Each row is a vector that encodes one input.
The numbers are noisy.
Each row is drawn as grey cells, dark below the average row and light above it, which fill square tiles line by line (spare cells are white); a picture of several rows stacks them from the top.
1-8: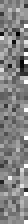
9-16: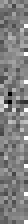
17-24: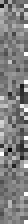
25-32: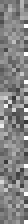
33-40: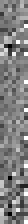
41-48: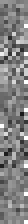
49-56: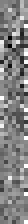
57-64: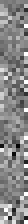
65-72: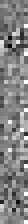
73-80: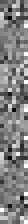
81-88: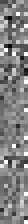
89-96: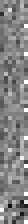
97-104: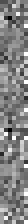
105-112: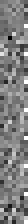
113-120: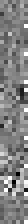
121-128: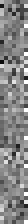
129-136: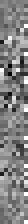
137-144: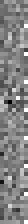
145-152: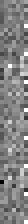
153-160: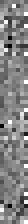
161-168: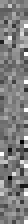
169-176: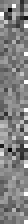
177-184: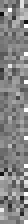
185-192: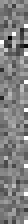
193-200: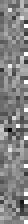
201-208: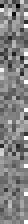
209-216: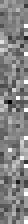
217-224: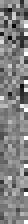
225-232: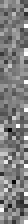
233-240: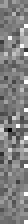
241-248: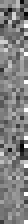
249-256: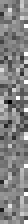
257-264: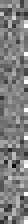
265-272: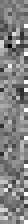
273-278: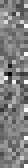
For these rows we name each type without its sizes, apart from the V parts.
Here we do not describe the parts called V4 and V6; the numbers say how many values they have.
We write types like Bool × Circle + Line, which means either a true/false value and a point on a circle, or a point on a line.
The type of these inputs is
Bool × Label + (Circle + V6) × Tree + V4.
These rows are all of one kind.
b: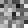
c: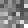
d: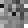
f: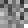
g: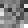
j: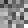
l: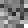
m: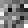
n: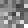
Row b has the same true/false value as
d, g and m.
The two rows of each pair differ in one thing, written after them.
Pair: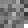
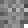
the value of V6
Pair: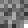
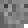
the value of V6
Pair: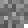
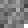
the node of the tree
